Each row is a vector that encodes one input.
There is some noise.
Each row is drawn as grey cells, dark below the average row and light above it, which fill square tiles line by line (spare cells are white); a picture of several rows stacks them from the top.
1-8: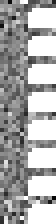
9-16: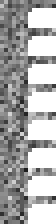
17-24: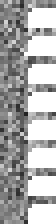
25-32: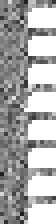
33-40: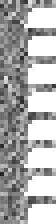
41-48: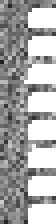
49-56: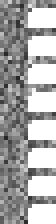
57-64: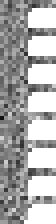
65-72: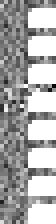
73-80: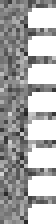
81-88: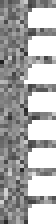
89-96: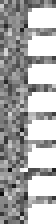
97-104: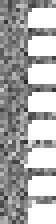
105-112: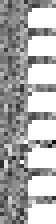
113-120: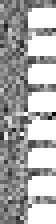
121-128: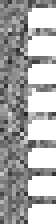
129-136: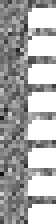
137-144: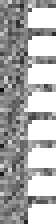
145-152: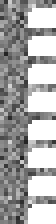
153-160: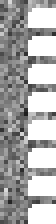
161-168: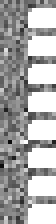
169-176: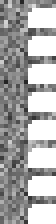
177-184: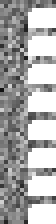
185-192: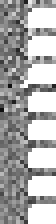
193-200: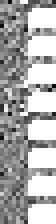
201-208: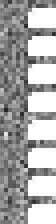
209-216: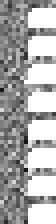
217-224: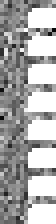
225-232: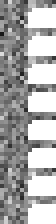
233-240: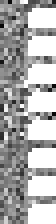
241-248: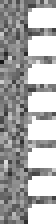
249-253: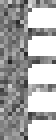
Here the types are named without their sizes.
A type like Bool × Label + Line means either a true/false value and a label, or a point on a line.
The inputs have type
Bool × (Circle + Unit).
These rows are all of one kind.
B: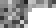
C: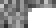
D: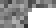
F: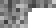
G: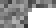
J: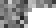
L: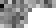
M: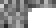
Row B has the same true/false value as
J and L.
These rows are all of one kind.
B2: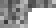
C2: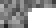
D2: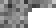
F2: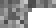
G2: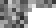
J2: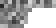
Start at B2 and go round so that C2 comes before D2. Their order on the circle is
B2, F2, C2, G2, D2, J2.
